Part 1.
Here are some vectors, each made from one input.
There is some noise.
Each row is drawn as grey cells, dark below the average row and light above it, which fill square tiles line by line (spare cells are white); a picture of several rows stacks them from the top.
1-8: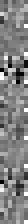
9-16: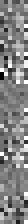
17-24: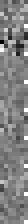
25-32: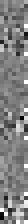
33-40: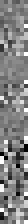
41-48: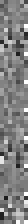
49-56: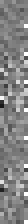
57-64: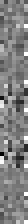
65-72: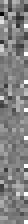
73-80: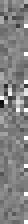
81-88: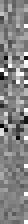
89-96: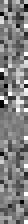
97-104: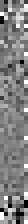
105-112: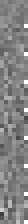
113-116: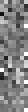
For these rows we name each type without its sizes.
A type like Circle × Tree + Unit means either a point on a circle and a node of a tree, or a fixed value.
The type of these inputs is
Tree + Unit.
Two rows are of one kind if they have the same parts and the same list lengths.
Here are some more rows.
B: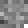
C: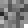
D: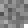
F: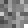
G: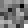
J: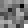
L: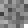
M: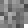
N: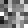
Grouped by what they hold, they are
B, C, D, F, L, M, N
G, J

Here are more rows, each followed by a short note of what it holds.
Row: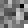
a fixed value
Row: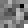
a fixed value
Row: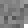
a node of a tree
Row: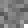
a node of a tree
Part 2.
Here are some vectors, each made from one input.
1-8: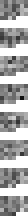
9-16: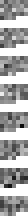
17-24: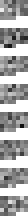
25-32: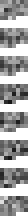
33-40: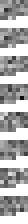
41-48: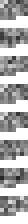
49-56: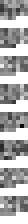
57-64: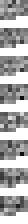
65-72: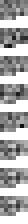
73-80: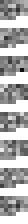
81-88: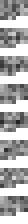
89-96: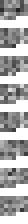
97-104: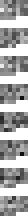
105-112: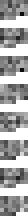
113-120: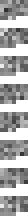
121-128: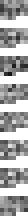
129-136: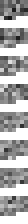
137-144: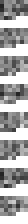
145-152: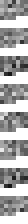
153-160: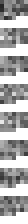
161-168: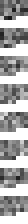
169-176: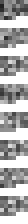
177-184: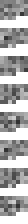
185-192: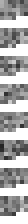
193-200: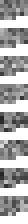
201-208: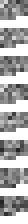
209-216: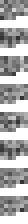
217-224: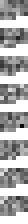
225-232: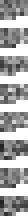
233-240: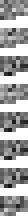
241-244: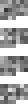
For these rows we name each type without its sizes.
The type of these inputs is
Line.
